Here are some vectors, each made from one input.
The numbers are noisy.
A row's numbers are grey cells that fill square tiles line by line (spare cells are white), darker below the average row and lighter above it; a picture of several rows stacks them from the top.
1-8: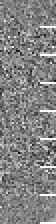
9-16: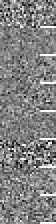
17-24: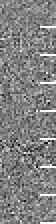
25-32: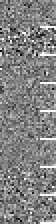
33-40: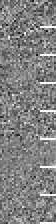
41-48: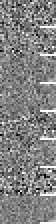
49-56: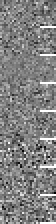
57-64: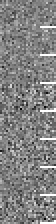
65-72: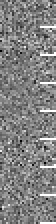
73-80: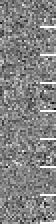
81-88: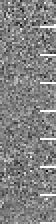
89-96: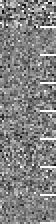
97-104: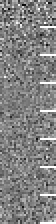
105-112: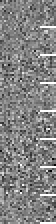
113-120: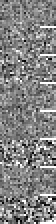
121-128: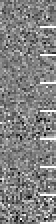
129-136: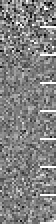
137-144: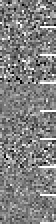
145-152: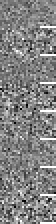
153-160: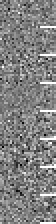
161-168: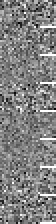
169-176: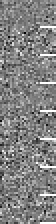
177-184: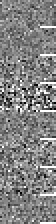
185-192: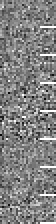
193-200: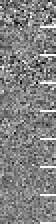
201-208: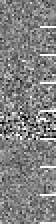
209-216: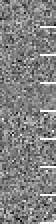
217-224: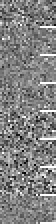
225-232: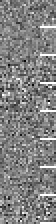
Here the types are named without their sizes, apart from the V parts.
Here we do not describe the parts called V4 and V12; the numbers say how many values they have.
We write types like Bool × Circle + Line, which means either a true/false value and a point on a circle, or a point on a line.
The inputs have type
Circle × (Tree + V4) + V12.
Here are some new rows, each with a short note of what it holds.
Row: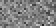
a value of V12
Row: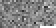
a point on a circle and a node of a tree
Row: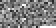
a value of V12
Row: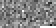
a point on a circle and a value of V4
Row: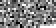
a point on a circle and a value of V4
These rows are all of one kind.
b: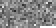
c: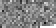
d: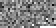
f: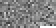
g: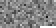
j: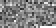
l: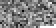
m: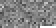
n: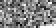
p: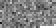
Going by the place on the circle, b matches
c and n.
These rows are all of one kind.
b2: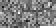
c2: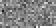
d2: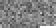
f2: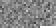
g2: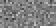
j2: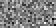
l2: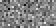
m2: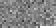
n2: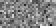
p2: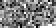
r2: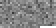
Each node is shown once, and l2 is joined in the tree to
c2 and m2.
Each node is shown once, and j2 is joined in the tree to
b2, g2 and p2.
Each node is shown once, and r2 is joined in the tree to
p2.
